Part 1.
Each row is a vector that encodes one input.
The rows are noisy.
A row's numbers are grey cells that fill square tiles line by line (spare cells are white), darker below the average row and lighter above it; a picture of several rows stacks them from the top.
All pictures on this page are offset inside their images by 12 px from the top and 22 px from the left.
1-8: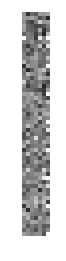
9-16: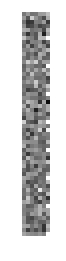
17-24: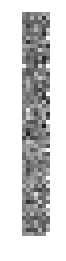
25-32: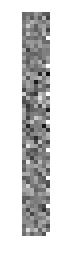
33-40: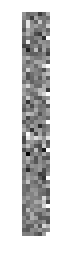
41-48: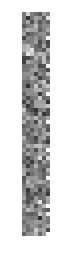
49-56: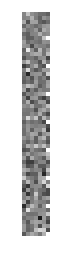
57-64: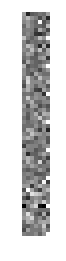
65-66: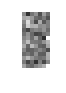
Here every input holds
a point on a 6-point line and three true/false values.
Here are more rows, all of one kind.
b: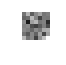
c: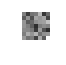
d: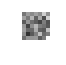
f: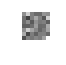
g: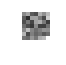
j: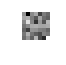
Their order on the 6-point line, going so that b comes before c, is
g, b, f, d, c, j.
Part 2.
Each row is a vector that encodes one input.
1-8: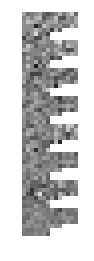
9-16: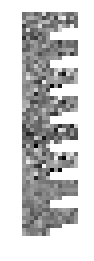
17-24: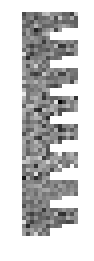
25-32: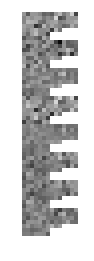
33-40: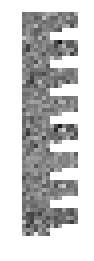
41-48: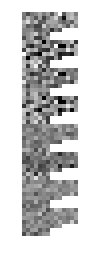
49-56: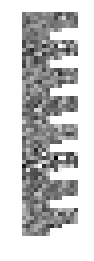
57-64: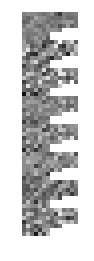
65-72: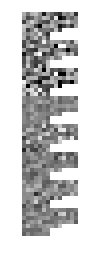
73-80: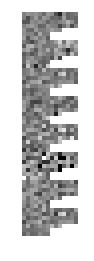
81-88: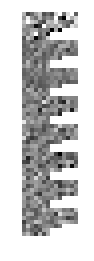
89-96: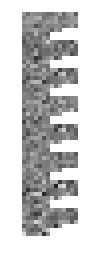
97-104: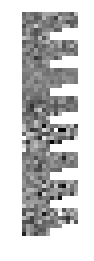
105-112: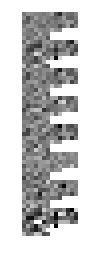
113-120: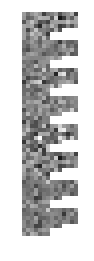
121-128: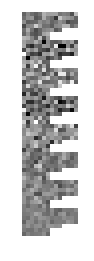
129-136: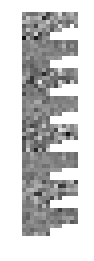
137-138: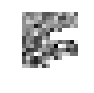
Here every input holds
either a point on an 8-point circle, or a fixed value, or three true/false values.
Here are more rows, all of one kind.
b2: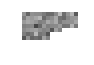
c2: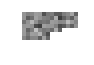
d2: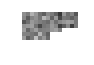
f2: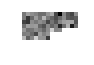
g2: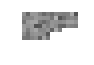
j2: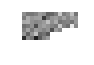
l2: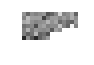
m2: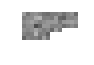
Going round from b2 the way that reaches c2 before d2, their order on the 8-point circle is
b2, m2, f2, c2, j2, l2, d2, g2.
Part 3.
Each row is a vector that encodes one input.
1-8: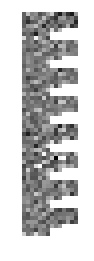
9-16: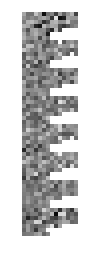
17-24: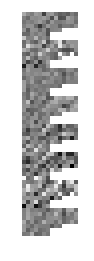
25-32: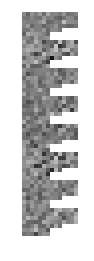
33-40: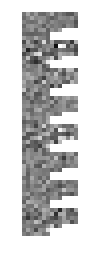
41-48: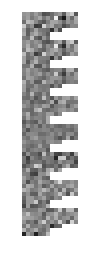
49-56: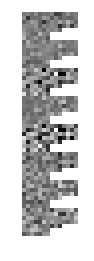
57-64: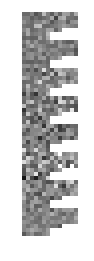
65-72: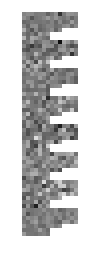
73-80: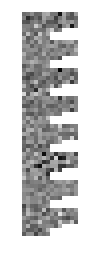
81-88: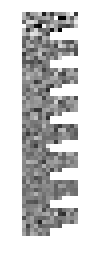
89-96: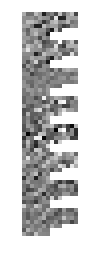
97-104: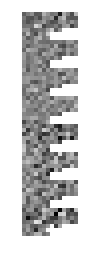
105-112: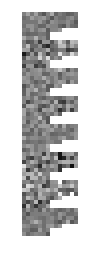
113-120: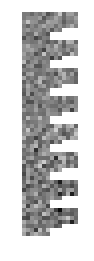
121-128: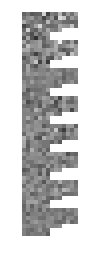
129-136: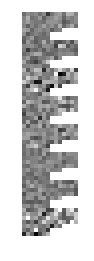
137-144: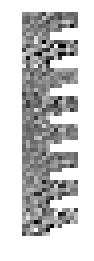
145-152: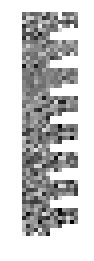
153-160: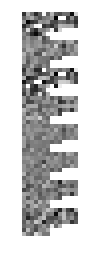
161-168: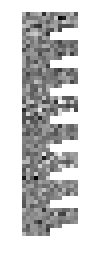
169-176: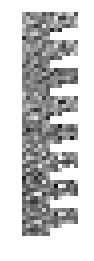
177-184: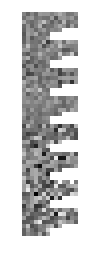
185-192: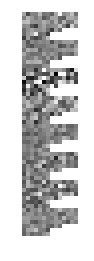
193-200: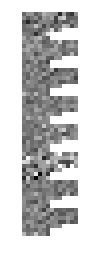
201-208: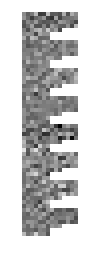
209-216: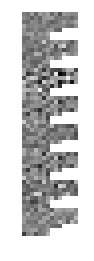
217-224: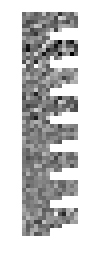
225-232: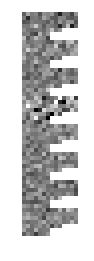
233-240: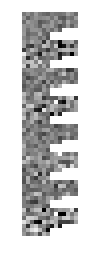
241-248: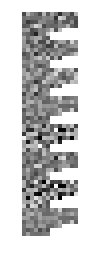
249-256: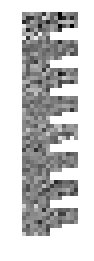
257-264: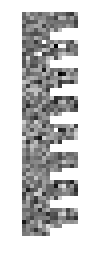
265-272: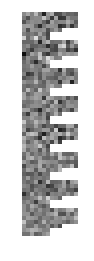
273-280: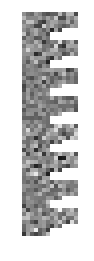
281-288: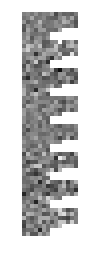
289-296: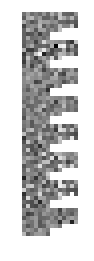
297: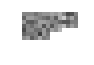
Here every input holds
a list of up to two points on an 8-point circle.
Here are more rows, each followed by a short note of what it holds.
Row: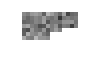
a list of one item
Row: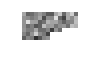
a list of two items
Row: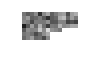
the empty list
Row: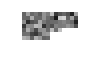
a list of one item
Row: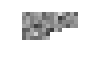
a list of one item
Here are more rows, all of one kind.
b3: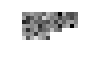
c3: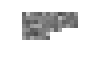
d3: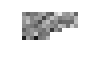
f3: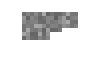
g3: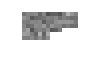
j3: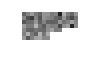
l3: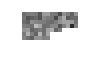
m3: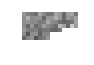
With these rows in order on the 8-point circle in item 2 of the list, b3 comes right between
d3 and m3.
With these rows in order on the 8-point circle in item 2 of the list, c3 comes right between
g3 and m3.
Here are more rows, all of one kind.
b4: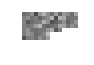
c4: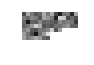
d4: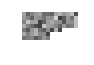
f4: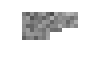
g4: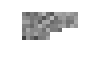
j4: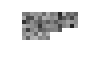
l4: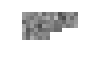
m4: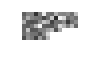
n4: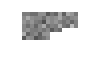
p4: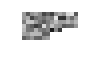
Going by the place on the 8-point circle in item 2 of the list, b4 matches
c4, l4 and n4.
